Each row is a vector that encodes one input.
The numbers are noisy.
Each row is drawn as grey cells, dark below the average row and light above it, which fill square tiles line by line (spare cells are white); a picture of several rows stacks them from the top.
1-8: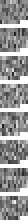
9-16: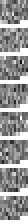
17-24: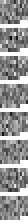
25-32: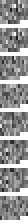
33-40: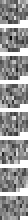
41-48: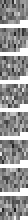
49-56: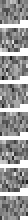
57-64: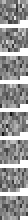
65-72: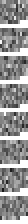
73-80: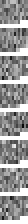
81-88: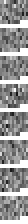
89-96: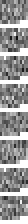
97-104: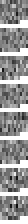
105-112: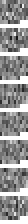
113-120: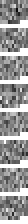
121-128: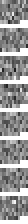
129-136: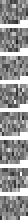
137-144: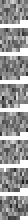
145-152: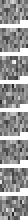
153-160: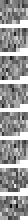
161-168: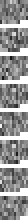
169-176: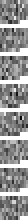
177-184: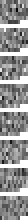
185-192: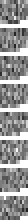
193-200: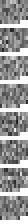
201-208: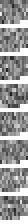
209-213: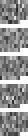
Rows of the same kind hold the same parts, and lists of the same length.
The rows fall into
3 kinds.
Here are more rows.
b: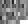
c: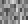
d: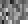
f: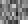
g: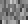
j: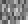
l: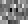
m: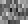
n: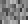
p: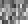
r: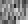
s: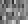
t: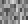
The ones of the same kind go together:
b, d, j, p, r, s
c, g, n, t
f, l, m

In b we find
a point on a 10-point circle and a point on a 7-point line.
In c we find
a point on a 7-point line.
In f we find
three labels (each one of 5).
